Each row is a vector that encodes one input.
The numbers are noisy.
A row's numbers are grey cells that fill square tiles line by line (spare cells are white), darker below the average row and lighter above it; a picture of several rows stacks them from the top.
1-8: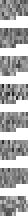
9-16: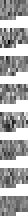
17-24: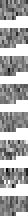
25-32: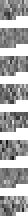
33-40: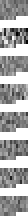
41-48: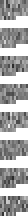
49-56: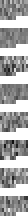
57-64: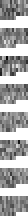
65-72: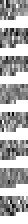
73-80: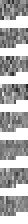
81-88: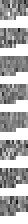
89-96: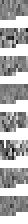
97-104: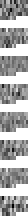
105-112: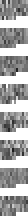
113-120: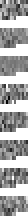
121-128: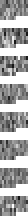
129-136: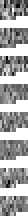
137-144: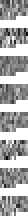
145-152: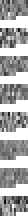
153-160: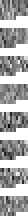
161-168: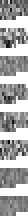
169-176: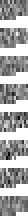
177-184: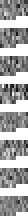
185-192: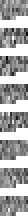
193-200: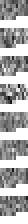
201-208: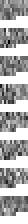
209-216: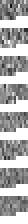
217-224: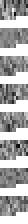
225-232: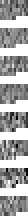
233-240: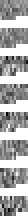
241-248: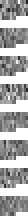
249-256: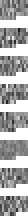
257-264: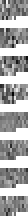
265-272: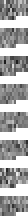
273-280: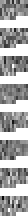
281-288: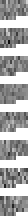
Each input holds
a point on a 9-point line, together with either a point on a 9-point line, or a point on a 10-point line.
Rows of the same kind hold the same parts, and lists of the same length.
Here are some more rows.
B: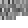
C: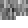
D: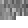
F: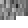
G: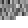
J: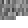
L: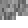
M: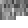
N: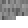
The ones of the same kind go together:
B, C, D, F, L, M
G, J, N

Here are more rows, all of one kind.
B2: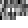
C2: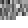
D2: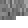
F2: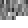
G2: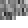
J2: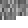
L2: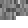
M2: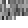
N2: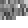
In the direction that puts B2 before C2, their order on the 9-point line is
N2, B2, C2, J2, G2, L2, F2, M2, D2.
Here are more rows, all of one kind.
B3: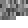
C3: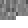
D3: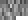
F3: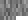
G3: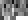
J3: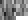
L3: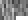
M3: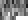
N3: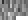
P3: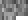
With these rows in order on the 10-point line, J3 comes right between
B3 and D3.
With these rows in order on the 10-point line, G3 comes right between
L3 and N3.
